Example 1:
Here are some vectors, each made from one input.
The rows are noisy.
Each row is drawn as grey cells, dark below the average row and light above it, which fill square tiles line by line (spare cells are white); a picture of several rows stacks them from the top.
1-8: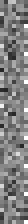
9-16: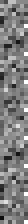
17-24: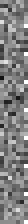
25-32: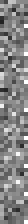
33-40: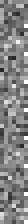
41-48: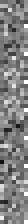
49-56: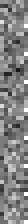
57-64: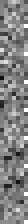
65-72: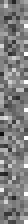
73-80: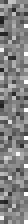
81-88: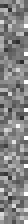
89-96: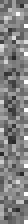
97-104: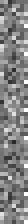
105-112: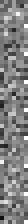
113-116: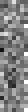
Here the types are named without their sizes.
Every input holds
four true/false values.
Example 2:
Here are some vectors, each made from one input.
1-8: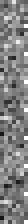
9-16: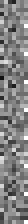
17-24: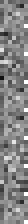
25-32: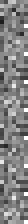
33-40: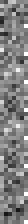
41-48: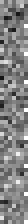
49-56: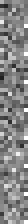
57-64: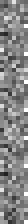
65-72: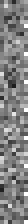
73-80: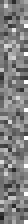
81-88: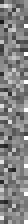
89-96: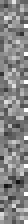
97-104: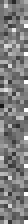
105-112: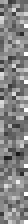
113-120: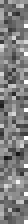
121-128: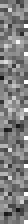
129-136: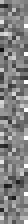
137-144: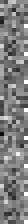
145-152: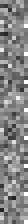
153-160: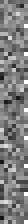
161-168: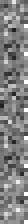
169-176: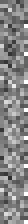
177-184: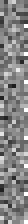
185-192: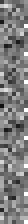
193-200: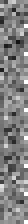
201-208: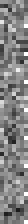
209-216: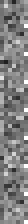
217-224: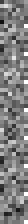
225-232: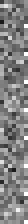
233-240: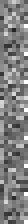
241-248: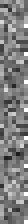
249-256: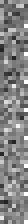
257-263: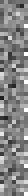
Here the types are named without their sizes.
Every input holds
four true/false values.
